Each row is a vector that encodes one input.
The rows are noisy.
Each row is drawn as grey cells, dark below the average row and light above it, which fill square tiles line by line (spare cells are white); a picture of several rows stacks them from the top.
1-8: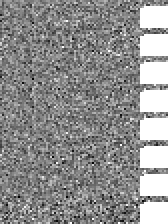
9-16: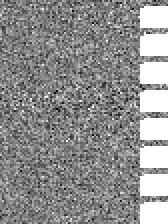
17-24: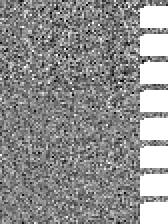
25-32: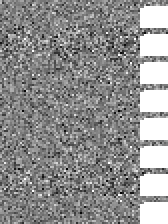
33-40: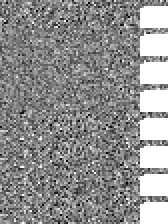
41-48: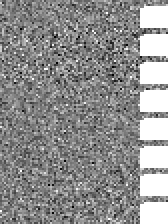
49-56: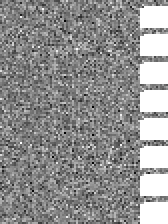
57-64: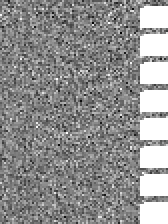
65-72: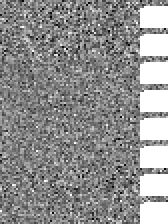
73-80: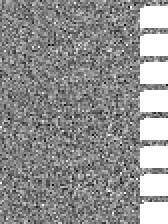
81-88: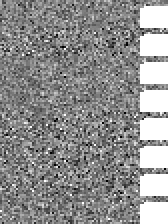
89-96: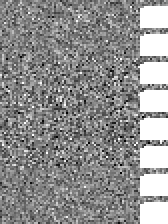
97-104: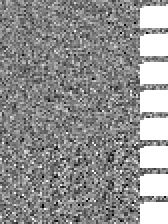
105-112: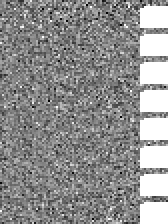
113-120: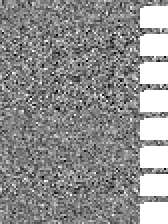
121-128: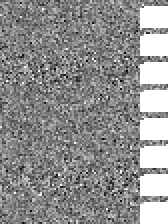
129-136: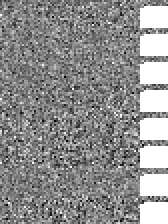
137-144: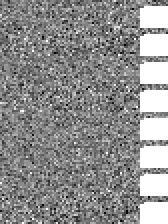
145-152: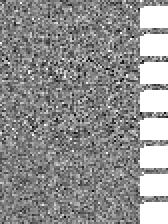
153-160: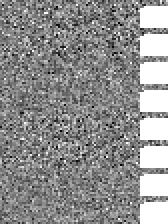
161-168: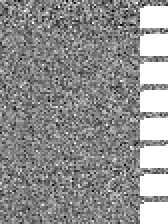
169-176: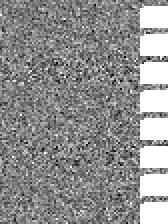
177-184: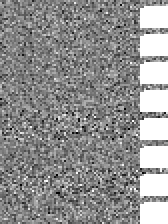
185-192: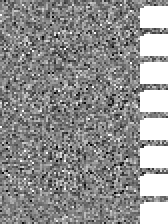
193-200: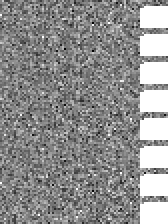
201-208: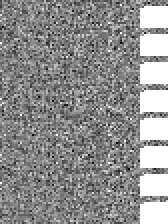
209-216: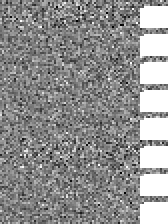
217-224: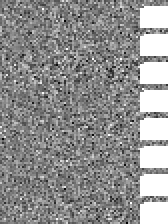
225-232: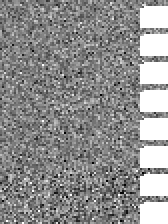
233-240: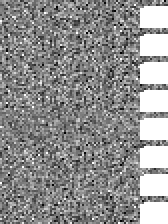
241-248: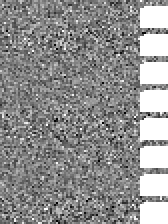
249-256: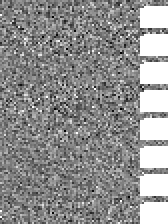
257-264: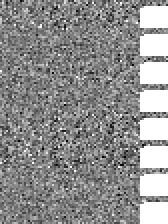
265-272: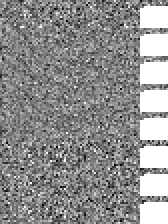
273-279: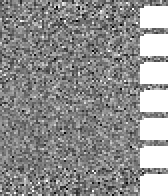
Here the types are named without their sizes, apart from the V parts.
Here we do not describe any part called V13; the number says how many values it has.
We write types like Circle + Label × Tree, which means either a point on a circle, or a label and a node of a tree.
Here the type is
Bool × (Line + V13) + Label.
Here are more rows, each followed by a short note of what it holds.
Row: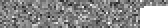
a point on a line and a true/false value
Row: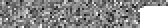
a label
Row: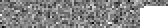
a point on a line and a true/false value
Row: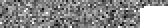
a label
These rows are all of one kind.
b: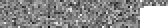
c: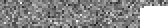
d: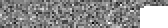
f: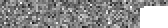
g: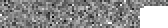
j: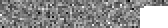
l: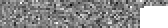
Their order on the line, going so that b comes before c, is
f, d, l, j, b, c, g.
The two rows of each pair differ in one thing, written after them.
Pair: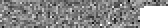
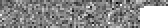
the place on the line
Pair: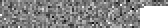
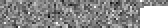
the true/false value
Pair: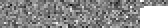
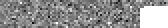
the place on the line
